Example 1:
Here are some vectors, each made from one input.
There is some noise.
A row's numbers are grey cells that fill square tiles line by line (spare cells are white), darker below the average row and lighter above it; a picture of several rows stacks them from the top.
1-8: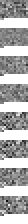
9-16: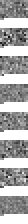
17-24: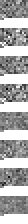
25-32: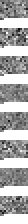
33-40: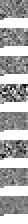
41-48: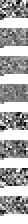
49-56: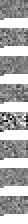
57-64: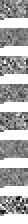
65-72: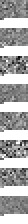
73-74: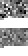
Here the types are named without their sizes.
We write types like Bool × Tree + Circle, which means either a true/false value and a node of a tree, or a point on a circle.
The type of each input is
List(Line).
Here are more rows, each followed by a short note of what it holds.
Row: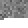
a list of one item
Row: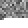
a list of one item
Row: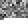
a list of one item
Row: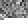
a list of two items
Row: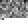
the empty list
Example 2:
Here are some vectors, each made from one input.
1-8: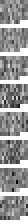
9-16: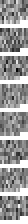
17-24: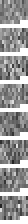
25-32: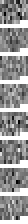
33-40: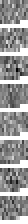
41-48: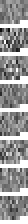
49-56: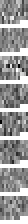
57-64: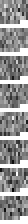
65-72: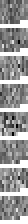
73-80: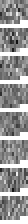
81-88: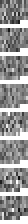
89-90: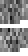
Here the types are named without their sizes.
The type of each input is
Line + Tree.
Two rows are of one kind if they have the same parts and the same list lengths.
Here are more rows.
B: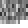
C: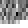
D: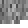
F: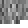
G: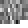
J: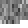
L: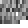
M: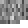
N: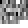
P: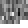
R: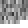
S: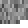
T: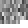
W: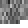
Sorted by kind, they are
B, C, J, N, P, W
D, F, G, L, M, R, S, T

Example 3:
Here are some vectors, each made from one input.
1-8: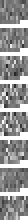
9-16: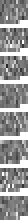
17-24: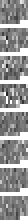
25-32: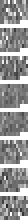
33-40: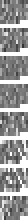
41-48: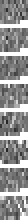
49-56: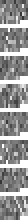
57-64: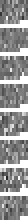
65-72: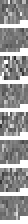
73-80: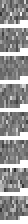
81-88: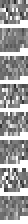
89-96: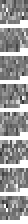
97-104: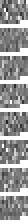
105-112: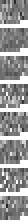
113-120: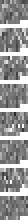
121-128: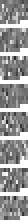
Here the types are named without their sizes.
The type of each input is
Label × (Tree + Unit).
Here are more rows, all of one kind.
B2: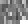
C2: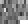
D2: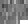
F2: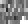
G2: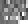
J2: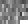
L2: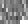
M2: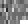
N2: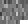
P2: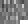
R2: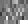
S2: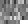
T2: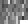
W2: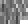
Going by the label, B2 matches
L2, S2 and W2.
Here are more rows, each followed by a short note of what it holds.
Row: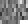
a label
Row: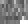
a label and a node of a tree
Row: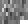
a label and a node of a tree
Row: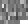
a label
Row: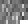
a label and a node of a tree
